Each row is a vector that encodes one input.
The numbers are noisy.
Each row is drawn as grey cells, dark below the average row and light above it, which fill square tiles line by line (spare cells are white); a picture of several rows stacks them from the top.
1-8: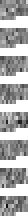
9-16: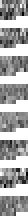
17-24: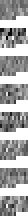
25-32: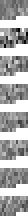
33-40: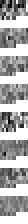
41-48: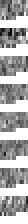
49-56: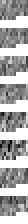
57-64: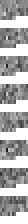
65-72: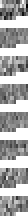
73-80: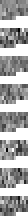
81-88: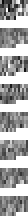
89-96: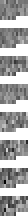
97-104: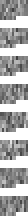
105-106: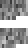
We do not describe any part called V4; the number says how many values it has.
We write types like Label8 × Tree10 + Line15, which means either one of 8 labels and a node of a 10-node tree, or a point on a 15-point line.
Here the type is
List2(Bool × V4).
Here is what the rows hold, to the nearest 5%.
All of them are lists of up to two items, each a true/false value and a value of V4: about 10% are empty, 35% hold one and 55% two.
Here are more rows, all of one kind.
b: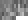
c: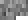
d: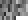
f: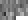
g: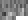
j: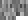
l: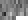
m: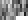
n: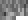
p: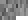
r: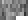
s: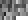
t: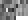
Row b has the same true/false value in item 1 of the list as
j, p and t.
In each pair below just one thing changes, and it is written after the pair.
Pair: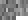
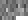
the true/false value in item 2 of the list
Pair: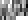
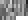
the true/false value in item 2 of the list
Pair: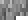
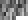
the value of V4 in item 1 of the list
